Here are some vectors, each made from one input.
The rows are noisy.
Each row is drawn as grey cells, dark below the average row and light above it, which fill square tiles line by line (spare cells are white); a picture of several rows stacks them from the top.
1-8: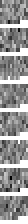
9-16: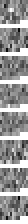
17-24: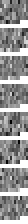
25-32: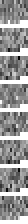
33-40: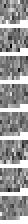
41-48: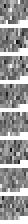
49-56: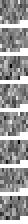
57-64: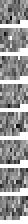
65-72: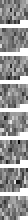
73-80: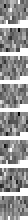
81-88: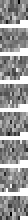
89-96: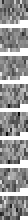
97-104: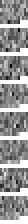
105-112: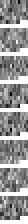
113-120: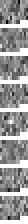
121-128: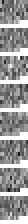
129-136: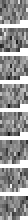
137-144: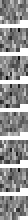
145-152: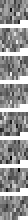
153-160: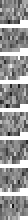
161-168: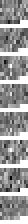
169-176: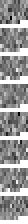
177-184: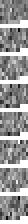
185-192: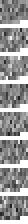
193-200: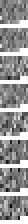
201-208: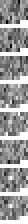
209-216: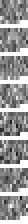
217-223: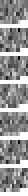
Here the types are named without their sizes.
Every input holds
a point on a line, together with either a point on a circle, or a fixed value.
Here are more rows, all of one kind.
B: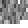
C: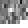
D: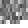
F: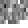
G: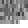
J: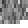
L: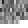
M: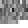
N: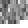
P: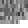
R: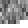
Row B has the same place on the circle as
F, G, N and P.
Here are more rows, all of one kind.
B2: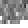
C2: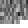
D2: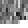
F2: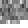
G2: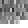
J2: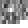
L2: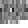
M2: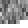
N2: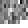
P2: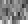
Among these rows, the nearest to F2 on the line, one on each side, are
B2 and L2.
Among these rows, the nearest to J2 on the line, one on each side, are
M2 and N2.
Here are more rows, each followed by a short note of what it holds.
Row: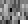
a point on a line
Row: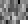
a point on a line
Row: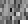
a point on a line
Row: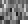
a point on a line
